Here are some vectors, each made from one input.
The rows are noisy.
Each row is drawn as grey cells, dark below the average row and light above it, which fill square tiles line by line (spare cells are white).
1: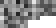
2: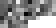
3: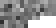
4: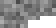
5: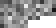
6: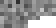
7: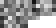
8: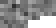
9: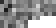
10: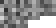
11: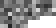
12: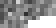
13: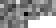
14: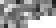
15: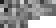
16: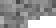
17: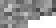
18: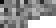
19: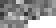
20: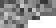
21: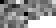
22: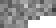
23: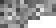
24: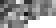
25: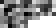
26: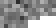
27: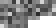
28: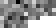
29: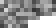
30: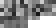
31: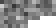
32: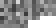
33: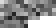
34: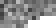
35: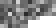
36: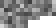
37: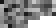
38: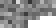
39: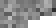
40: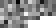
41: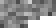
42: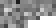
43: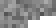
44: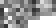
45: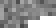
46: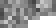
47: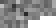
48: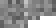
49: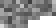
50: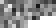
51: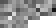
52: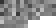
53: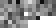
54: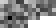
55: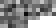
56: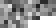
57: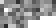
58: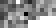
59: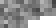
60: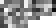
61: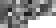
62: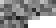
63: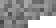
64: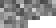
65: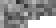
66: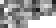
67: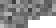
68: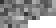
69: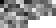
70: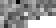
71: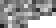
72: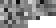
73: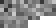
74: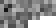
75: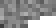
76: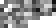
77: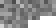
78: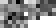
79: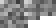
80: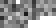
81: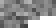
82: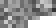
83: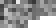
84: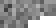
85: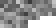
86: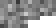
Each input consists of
either a point on a 6-point line, or a point on a 7-point line.
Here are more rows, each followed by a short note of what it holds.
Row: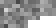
a point on a 7-point line
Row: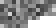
a point on a 6-point line
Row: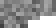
a point on a 7-point line
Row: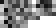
a point on a 6-point line
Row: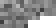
a point on a 7-point line
